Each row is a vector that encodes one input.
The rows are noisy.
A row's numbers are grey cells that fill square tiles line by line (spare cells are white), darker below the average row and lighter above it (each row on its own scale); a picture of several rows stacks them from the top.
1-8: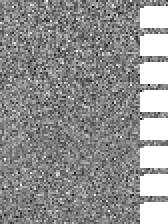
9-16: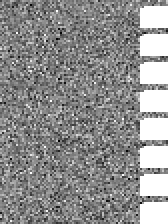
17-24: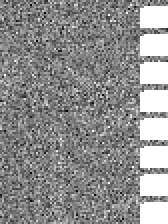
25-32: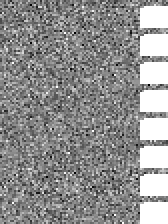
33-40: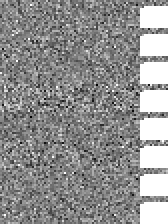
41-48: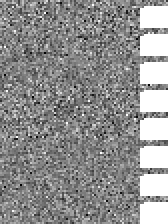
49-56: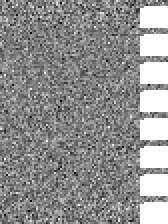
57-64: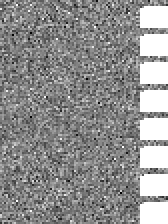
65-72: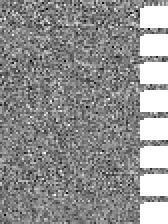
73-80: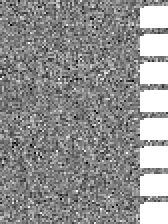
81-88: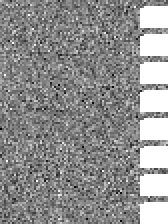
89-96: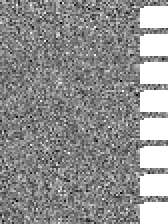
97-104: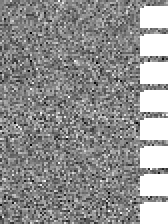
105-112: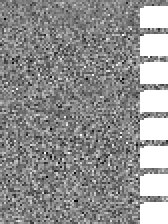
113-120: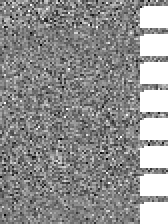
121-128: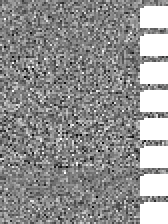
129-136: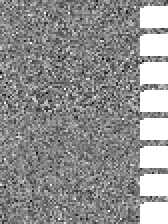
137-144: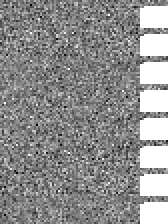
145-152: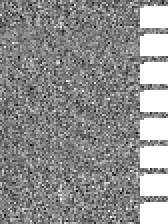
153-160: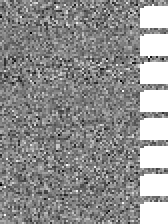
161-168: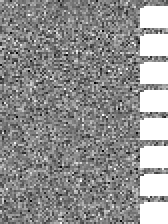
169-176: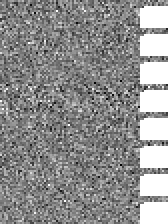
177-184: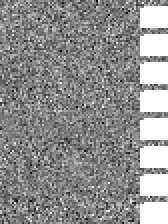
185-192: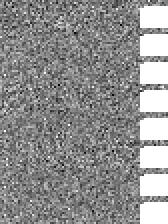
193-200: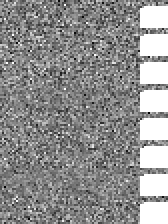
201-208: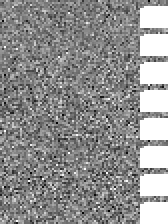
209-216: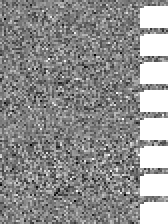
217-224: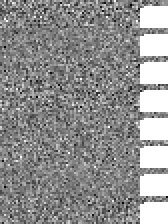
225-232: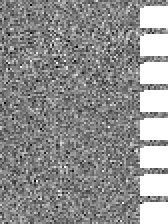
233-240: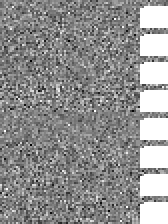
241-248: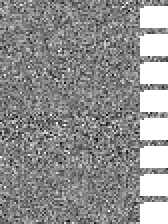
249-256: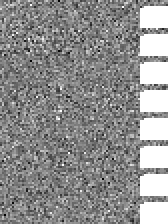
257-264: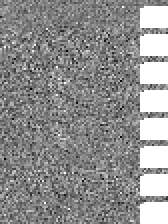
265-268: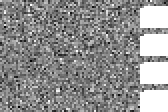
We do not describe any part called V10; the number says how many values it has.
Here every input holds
a value of V10, together with either one of 6 labels, or a point on a 12-point line.
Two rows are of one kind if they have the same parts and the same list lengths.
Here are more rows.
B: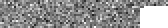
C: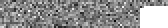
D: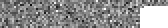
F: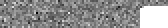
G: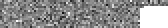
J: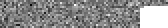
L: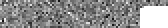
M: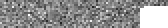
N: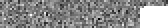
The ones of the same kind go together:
B, C, F, G, L, M, N
D, J

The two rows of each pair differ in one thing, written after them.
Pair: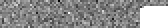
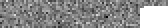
the place on the 12-point line
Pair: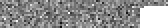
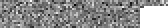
the place on the 12-point line
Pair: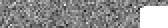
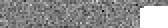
the value of V10
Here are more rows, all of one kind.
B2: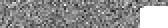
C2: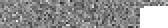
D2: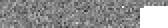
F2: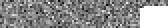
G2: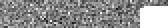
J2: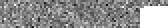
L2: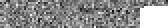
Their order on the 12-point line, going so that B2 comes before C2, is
B2, D2, F2, J2, C2, G2, L2.
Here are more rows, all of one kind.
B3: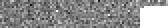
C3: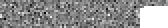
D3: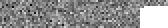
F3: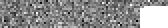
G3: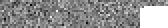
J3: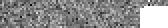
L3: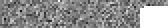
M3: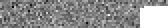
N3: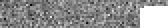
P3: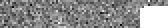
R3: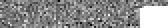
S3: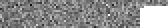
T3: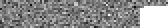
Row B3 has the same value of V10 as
D3, G3, L3 and P3.
